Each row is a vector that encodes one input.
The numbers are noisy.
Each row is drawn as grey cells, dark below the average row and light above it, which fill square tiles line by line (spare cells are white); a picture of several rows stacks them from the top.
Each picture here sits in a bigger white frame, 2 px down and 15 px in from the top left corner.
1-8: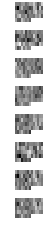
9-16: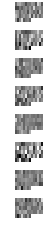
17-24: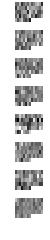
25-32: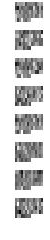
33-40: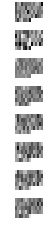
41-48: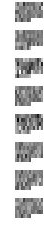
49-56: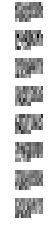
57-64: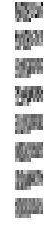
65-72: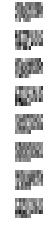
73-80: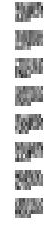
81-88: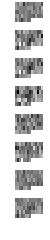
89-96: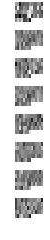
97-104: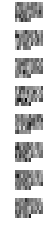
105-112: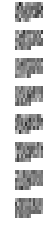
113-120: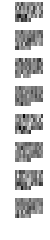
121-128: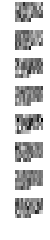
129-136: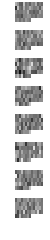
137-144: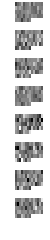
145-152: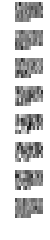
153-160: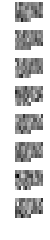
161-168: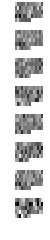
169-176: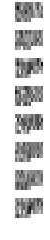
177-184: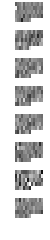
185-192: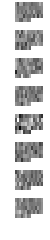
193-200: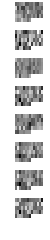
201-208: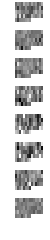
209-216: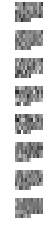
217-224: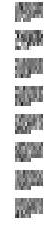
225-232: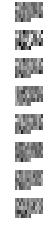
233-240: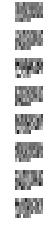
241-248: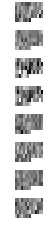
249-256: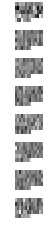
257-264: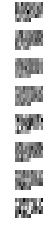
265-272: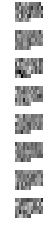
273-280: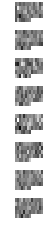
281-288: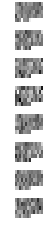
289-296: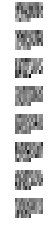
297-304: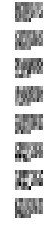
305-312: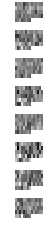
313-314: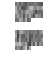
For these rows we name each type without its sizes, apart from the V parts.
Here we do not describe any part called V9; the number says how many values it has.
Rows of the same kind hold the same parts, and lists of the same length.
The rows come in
4 kinds.
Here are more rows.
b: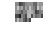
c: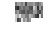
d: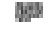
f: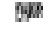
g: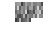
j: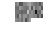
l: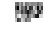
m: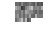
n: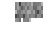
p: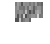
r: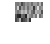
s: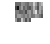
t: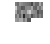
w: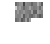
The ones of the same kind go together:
b, d, f, j, n
c, l, s
g, p, r
m, t, w

